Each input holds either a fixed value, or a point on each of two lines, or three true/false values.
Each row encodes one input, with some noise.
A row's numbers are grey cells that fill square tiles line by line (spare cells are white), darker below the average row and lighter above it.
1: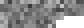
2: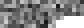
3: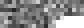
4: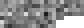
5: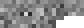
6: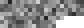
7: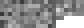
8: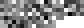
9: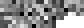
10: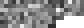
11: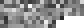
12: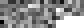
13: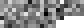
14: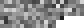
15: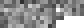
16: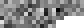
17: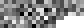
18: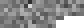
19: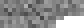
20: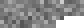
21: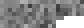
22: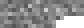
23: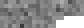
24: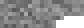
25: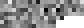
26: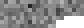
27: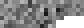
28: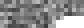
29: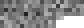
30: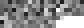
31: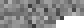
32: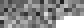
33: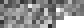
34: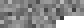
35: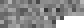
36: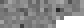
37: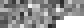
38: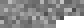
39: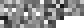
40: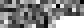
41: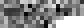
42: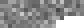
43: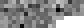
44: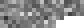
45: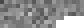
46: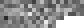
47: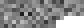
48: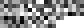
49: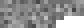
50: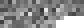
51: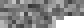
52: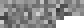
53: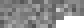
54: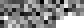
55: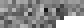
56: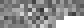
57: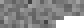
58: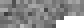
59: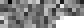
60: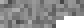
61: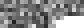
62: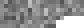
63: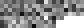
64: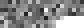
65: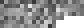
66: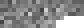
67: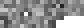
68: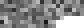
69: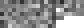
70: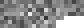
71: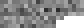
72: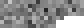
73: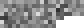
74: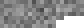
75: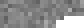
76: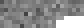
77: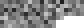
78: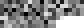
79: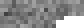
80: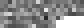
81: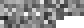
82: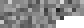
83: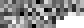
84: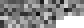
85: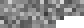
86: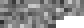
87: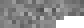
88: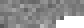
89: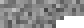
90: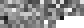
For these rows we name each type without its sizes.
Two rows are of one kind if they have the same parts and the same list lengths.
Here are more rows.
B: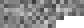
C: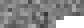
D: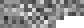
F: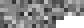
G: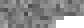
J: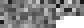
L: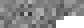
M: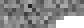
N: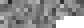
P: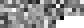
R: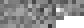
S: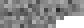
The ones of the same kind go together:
B, D, G, M, P, R, S
C, F, J, L
N

